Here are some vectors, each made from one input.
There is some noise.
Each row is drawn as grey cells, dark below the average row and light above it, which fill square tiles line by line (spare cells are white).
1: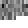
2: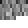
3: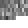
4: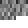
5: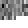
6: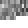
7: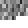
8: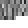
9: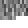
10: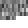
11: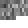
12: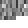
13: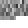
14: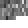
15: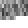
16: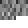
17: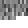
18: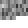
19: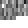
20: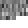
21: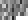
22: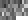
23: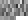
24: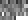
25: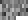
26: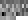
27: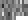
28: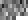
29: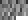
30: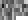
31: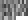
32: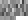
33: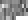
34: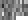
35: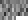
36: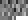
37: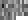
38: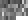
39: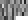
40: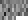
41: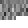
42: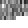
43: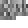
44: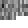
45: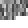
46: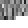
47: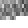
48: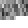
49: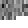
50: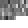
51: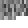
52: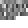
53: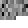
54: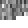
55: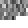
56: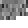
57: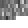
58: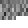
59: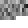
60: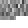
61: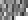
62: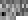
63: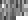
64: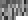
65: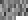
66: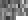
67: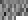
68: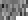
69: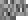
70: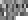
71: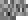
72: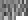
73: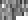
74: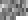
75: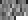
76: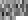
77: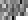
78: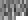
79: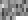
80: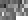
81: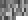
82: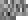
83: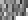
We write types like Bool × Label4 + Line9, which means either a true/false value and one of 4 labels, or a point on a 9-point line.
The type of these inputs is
Circle6 × (Circle6 + Line4 × Line6).
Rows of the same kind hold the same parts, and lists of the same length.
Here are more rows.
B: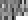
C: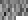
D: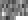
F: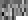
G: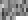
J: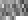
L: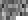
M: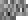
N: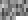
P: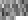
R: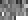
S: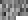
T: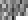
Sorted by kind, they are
B, G, J, M, N, P, T
C, D, F, L, R, S

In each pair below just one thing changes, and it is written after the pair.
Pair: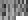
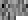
the place on the 6-point circle
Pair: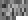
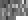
the place on the 4-point line
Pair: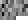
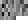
the place on the 6-point line
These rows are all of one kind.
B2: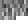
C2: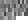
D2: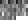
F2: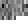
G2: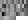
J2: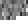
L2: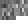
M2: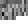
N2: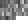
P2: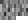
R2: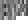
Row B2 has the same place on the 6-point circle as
C2, G2 and R2.
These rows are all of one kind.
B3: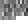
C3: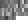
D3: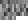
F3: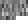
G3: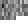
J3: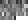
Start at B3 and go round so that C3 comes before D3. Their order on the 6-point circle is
B3, G3, F3, C3, J3, D3.
